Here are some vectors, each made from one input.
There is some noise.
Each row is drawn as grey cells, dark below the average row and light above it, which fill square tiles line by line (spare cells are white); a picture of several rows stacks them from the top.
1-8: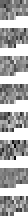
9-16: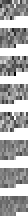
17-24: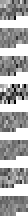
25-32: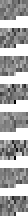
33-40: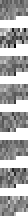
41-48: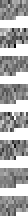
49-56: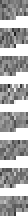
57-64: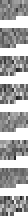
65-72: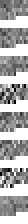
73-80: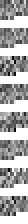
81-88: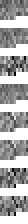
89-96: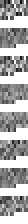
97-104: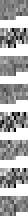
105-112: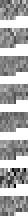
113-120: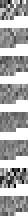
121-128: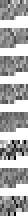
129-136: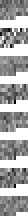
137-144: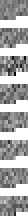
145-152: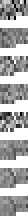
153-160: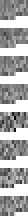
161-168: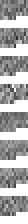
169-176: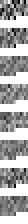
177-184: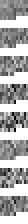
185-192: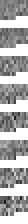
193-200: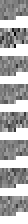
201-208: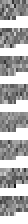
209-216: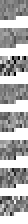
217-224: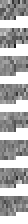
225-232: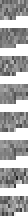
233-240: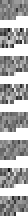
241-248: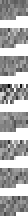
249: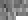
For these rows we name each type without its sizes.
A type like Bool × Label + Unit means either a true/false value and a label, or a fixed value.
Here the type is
Bool × Circle.
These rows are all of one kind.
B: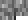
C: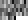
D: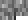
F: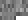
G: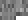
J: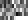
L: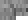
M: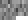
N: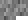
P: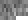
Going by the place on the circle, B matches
D, F, G and J.
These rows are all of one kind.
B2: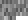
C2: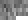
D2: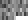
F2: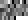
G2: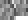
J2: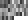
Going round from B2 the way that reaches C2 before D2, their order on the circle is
B2, C2, D2, J2, G2, F2.
